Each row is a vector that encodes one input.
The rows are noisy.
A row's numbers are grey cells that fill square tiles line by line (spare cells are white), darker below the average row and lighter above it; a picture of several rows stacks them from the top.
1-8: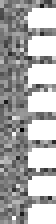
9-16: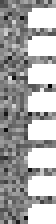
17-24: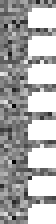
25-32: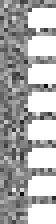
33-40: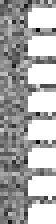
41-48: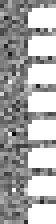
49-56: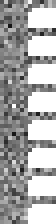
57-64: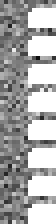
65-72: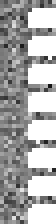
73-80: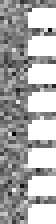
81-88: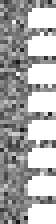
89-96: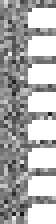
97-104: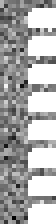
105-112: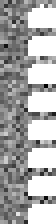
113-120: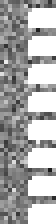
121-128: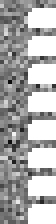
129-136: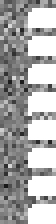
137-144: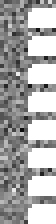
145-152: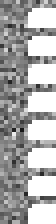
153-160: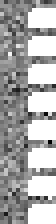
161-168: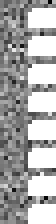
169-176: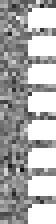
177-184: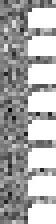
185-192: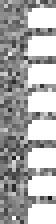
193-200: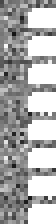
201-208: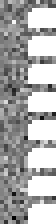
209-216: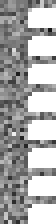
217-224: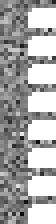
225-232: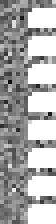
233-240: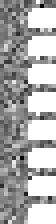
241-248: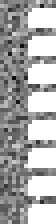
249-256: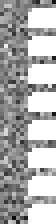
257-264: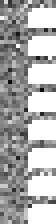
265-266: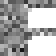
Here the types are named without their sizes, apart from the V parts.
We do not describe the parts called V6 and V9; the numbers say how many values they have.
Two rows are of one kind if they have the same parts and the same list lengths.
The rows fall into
2 kinds.
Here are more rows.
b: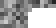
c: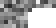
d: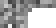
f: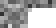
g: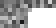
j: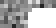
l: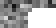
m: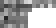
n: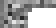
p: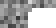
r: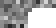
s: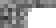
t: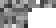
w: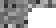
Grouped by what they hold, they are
b, d, f, g, l, r, w
c, j, m, n, p, s, t

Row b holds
a point on a line, a value of V6 and a value of V9.
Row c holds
a point on a circle, a point on a line, a true/false value and a value of V9.
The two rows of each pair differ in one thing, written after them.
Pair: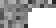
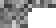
the value of V9
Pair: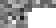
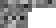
the place on the circle
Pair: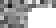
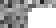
the true/false value
